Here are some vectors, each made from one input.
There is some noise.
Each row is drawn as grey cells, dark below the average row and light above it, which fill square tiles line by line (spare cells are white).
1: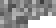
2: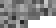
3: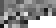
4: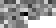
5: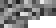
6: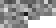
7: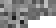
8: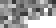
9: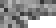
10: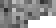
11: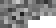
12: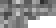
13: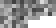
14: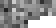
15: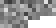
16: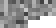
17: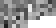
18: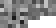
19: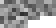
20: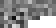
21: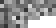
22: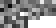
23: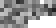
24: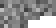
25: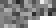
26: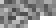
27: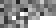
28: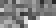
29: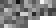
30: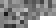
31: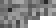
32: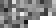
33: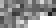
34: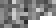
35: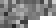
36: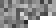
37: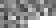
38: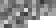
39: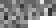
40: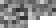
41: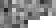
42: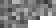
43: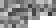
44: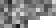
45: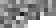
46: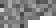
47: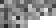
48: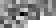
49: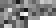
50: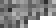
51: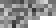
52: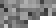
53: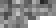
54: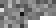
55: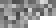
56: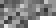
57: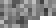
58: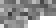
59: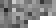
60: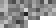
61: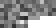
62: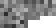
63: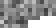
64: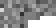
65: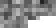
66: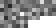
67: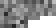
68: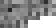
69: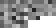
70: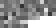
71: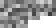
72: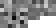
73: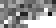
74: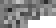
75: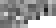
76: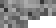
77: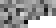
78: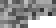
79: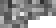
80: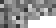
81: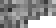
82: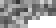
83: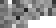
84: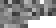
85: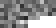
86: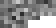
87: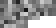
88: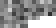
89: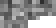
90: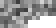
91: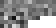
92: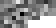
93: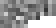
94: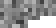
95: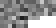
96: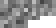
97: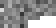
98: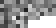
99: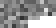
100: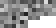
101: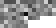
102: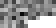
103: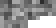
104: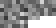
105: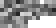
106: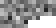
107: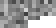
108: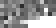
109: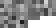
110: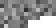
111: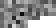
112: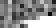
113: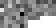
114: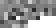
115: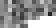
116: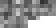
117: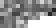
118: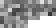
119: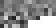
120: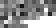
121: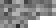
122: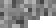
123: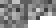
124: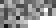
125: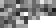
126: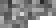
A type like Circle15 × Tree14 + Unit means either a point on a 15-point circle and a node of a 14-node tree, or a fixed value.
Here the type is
Label5 × (Label8 + Tree8).
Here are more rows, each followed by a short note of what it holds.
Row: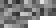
one of 5 labels and a node of an 8-node tree
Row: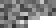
one of 5 labels and a node of an 8-node tree
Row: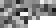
one of 5 labels and a node of an 8-node tree
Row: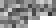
one of 5 labels and a node of an 8-node tree
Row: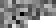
one of 5 labels and one of 8 labels
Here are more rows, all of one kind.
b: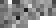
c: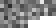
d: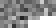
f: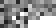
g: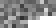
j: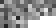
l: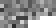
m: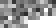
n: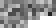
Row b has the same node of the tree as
f and j.
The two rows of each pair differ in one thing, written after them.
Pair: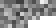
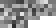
the node of the tree
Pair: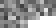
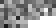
the node of the tree
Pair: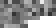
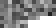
the node of the tree
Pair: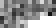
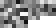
the node of the tree
